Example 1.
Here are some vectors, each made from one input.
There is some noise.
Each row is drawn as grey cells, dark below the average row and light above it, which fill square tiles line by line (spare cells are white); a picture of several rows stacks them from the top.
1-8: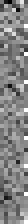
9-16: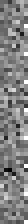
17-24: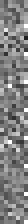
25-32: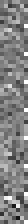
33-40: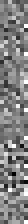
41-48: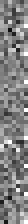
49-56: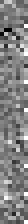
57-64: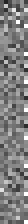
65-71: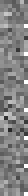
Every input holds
a point on a 9-point circle.
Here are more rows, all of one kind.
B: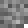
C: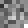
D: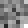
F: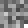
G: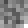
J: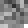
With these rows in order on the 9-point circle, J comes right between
F and G.
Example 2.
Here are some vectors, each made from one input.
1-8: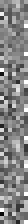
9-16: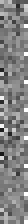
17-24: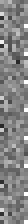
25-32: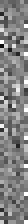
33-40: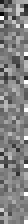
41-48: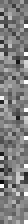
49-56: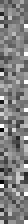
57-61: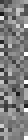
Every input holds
a point on a 10-point line.
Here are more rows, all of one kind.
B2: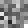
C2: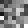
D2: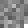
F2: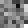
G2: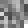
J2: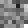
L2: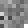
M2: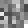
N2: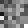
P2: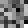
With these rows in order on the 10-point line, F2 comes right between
C2 and J2.
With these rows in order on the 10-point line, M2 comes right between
B2 and G2.
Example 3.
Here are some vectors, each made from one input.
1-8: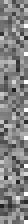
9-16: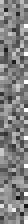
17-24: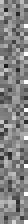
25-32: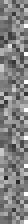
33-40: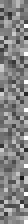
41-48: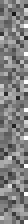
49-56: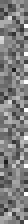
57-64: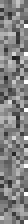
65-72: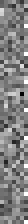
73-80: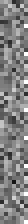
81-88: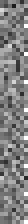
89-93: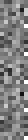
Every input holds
a point on a 16-point circle.
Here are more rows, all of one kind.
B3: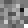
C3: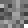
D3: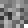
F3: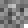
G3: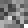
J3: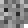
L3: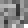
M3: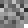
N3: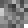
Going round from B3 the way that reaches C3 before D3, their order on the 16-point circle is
B3, F3, L3, J3, M3, N3, G3, C3, D3.
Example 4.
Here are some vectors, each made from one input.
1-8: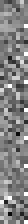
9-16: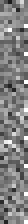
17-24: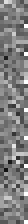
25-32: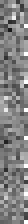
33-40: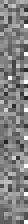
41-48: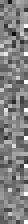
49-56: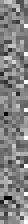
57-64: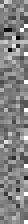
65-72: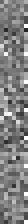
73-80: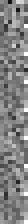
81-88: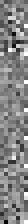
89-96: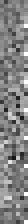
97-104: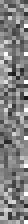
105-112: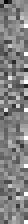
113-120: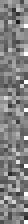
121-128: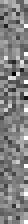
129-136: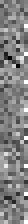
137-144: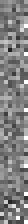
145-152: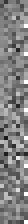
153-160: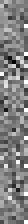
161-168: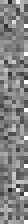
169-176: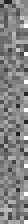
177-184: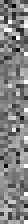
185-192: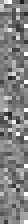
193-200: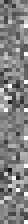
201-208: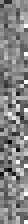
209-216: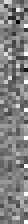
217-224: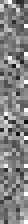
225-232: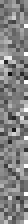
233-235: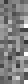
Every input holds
a point on a 9-point circle.
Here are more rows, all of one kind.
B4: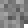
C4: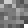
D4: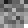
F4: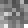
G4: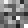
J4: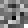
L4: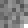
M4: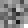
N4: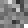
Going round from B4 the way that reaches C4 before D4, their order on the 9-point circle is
B4, J4, C4, G4, N4, L4, M4, D4, F4.
